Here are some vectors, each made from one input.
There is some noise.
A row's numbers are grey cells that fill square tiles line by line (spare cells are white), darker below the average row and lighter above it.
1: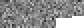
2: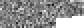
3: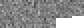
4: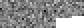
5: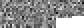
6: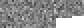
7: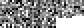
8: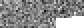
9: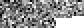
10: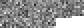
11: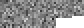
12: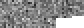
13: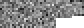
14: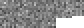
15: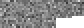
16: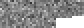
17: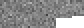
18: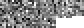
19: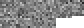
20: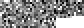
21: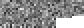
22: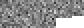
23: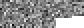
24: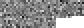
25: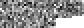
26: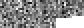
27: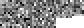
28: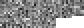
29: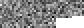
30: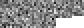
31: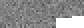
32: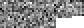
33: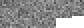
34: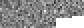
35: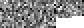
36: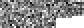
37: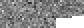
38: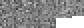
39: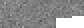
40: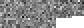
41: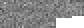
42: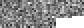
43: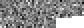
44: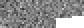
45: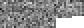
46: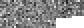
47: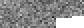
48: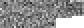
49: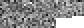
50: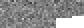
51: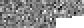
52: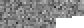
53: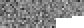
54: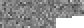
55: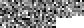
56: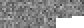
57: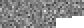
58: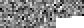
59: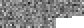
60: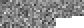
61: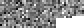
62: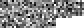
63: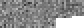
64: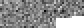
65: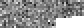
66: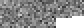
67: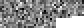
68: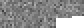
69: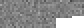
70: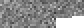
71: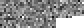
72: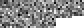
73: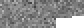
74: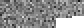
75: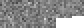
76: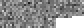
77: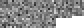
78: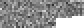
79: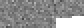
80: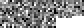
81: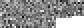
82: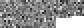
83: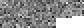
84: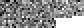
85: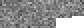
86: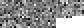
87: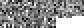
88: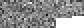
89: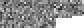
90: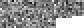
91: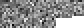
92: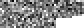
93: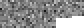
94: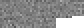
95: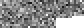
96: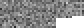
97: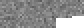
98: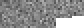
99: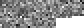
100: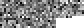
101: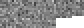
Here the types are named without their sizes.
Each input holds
a list of points on a line.
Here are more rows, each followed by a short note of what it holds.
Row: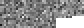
a list of two items
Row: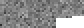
a list of two items
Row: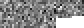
a list of three items
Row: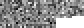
a list of one item
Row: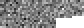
the empty list
